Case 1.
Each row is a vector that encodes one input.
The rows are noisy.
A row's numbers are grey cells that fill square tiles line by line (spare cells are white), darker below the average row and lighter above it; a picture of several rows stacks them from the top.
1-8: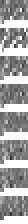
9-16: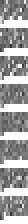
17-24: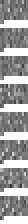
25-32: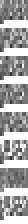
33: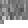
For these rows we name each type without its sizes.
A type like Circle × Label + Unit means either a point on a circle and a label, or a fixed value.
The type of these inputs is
Bool × Bool × Bool.
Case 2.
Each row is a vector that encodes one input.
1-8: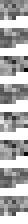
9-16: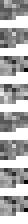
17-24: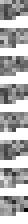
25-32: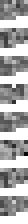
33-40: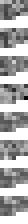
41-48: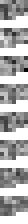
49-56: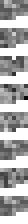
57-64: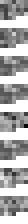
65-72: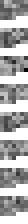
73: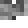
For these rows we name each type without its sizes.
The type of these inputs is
Line.
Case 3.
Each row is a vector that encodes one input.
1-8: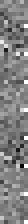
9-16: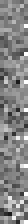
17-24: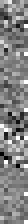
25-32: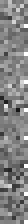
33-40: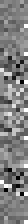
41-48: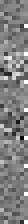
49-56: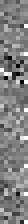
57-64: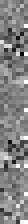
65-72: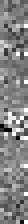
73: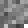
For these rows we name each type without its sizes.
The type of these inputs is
Bool × Bool × Bool.
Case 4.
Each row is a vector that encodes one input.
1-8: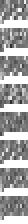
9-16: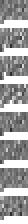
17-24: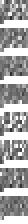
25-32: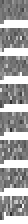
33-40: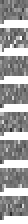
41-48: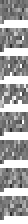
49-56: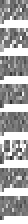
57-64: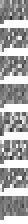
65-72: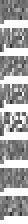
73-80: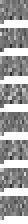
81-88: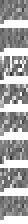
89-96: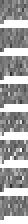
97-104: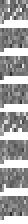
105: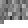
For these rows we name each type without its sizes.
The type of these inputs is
Bool × Bool × Bool.
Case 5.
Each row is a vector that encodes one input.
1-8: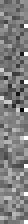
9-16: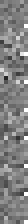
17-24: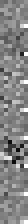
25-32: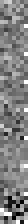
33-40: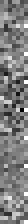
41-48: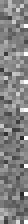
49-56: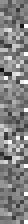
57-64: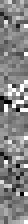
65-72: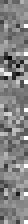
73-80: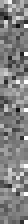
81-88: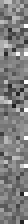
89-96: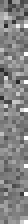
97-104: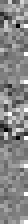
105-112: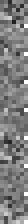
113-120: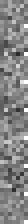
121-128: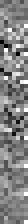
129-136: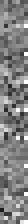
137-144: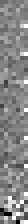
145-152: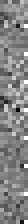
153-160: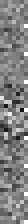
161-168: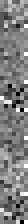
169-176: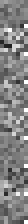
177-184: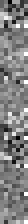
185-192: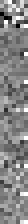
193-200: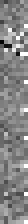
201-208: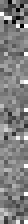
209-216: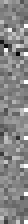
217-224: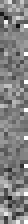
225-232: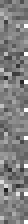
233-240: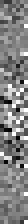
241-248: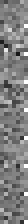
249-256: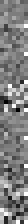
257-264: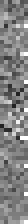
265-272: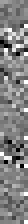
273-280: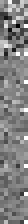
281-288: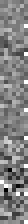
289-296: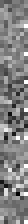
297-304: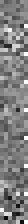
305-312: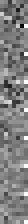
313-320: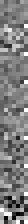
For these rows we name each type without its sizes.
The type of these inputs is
Bool × Bool × Bool.
